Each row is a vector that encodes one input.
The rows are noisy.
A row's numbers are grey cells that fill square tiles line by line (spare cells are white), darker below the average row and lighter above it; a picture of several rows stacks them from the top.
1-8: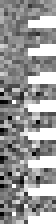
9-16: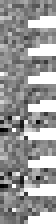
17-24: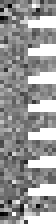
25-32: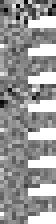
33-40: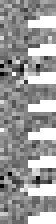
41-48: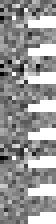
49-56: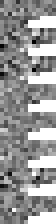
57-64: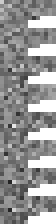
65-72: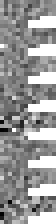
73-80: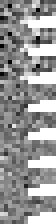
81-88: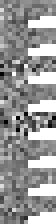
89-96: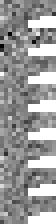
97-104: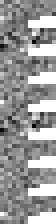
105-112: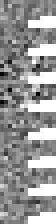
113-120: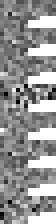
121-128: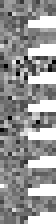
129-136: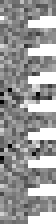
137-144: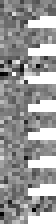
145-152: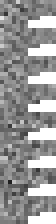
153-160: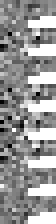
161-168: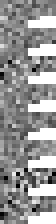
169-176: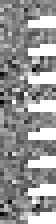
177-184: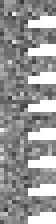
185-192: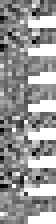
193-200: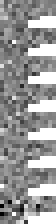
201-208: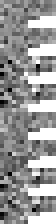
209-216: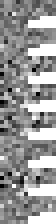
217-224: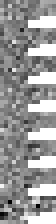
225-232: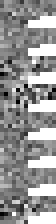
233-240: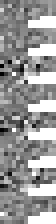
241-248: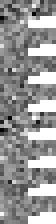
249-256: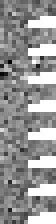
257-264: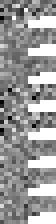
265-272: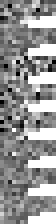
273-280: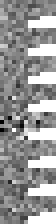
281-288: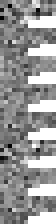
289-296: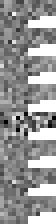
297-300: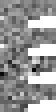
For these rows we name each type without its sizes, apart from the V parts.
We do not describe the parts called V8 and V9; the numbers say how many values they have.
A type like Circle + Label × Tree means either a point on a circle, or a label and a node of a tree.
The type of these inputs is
Bool × List(V9) × V8 + List(Line).
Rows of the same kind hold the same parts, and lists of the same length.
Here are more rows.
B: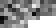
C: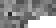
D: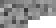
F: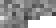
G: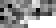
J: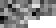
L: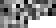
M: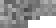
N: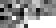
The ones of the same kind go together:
B, J
C
D
F, M
G
L
N

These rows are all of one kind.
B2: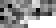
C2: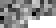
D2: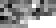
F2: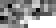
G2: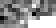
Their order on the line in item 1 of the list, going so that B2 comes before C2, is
B2, F2, D2, G2, C2.
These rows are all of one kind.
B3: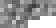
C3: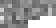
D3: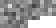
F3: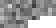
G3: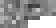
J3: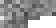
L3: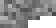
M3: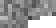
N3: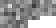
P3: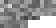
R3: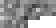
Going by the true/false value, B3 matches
G3, L3, M3 and R3.
